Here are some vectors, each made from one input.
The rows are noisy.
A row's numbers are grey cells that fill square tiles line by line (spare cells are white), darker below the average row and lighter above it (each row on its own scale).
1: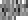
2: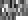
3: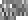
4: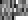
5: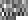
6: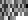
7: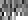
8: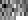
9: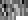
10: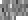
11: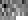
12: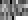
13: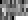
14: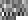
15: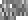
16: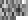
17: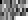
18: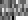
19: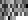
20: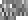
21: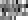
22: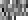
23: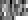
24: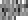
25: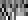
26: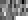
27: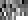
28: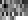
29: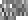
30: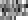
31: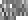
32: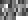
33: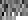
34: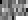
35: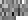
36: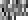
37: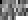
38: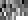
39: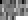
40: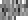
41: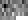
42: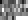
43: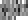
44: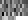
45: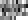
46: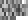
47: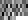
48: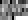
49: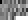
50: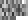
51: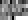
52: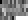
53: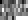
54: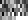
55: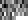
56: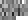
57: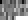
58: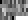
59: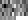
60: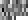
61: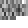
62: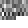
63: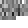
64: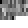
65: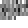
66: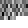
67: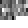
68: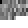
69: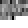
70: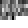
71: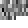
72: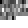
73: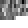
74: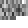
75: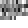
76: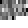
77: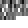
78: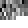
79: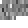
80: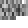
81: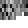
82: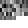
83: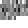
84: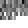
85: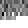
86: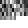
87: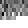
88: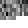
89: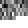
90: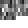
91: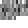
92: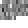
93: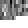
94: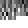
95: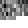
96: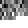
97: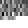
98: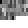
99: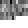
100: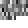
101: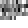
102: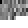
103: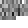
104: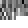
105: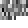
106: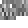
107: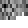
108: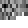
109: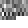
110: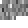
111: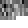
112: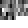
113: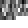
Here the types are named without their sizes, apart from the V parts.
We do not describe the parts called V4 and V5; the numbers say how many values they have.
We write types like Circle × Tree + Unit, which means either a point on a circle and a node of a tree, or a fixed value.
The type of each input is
Bool × (Label × V5 + V4).
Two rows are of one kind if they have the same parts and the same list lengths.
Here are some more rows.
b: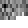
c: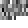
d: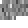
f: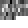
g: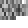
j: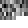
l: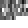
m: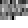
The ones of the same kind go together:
b, f, j, l, m
c, d, g

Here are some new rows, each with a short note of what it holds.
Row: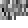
a true/false value and a value of V4
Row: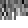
a label, a true/false value and a value of V5
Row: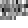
a true/false value and a value of V4
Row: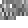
a true/false value and a value of V4
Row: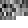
a label, a true/false value and a value of V5
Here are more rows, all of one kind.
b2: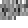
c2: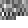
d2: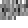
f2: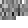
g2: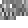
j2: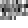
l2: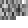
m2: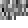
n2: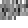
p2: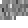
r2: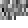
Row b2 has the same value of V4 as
d2, f2 and n2.
